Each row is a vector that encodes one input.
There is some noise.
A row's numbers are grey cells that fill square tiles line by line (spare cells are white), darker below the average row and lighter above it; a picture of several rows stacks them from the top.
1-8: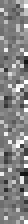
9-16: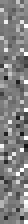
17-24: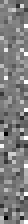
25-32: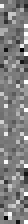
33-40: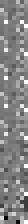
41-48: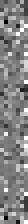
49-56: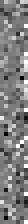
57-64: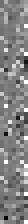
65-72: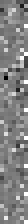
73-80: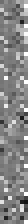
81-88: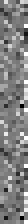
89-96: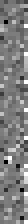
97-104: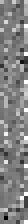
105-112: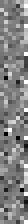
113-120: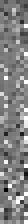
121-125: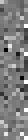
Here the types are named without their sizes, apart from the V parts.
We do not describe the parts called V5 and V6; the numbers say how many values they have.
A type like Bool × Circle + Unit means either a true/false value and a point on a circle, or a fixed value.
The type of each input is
Bool × Bool × Bool + Line + V5 × V6.
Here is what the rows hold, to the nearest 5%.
About 10% of them hold a point on a line. About 55% of them hold three true/false values. The rest hold a value of V5 and a value of V6.
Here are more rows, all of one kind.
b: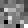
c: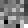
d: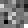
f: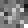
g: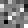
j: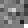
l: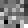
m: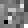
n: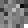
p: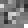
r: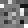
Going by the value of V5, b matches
c, f, l and n.
